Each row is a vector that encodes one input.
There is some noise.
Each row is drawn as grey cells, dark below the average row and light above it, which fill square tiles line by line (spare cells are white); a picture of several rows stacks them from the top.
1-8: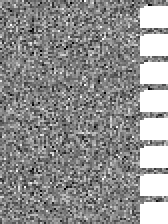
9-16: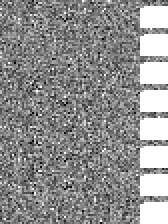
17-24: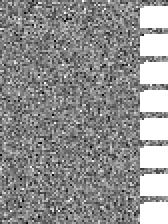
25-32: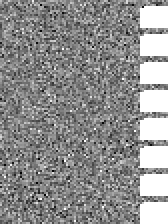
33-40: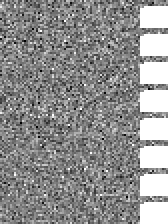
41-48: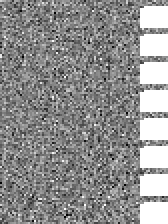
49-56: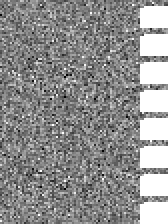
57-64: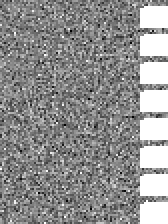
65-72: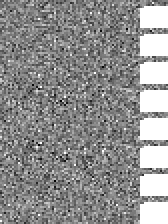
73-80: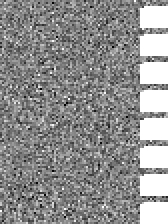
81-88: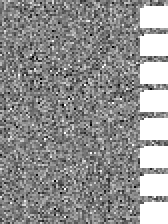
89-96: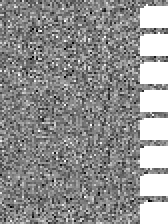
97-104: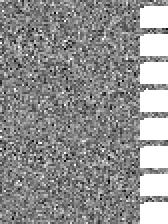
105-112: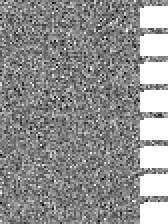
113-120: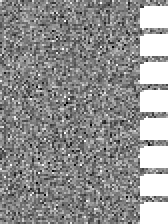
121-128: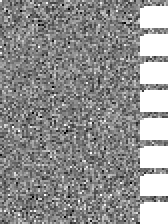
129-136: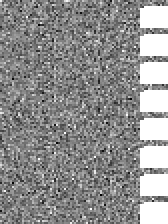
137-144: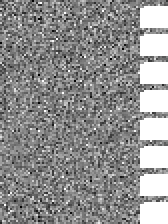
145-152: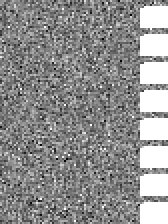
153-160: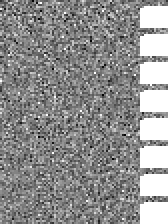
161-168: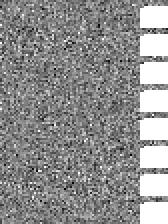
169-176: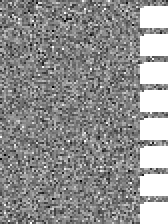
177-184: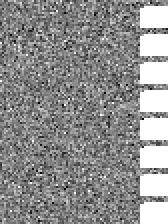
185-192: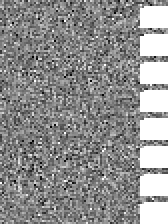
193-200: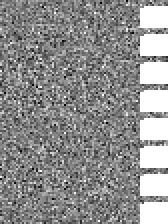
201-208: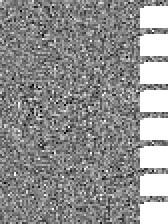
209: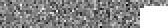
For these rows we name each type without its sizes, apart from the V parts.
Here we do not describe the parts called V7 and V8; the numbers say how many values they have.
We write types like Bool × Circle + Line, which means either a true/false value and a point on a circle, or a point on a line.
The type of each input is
Bool × V8 + (Circle + Unit) × Line × Line + V7.
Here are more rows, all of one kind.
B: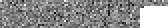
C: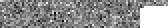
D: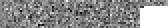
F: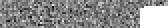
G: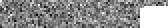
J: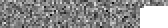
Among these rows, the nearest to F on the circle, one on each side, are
D and G.
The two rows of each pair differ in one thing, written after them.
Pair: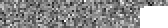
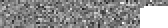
the true/false value
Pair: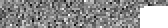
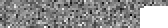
the value of V8
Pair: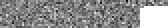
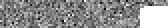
the true/false value
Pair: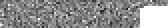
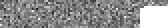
the value of V8
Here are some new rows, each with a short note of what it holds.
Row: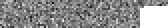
a point on each of two lines
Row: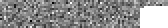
a point on each of two lines
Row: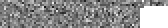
a point on a circle and a point on each of two lines
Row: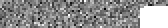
a true/false value and a value of V8
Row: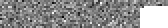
a point on each of two lines
